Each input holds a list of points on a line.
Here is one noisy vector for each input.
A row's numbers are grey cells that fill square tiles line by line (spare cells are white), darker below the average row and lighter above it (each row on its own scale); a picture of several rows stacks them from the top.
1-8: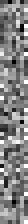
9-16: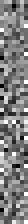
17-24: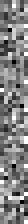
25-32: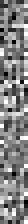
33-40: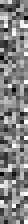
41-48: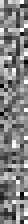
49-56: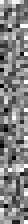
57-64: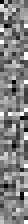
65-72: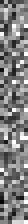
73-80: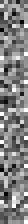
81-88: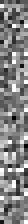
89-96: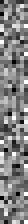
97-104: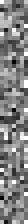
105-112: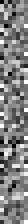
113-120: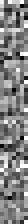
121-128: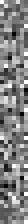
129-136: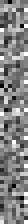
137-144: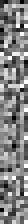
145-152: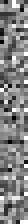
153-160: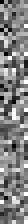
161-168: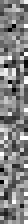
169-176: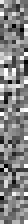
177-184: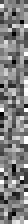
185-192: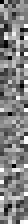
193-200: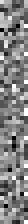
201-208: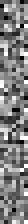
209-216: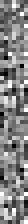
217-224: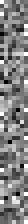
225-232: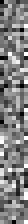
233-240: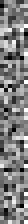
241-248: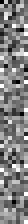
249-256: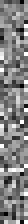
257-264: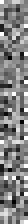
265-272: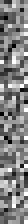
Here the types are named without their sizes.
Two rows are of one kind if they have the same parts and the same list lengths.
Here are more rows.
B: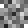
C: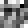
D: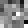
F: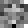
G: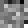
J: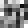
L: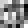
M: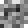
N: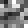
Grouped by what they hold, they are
B, D, G, N
C, J, L, M
F

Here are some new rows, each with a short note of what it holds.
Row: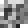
a list of one item
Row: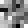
a list of one item
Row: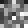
a list of two items
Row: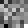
a list of two items
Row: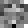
the empty list
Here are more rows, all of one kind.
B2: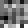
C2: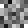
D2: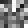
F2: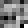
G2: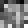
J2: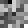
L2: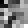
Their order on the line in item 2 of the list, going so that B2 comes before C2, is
B2, F2, G2, C2, J2, L2, D2.
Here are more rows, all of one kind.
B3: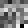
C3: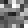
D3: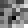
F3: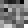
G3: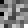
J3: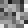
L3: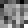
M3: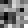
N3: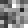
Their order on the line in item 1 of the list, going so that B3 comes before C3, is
J3, F3, L3, B3, M3, N3, C3, G3, D3.
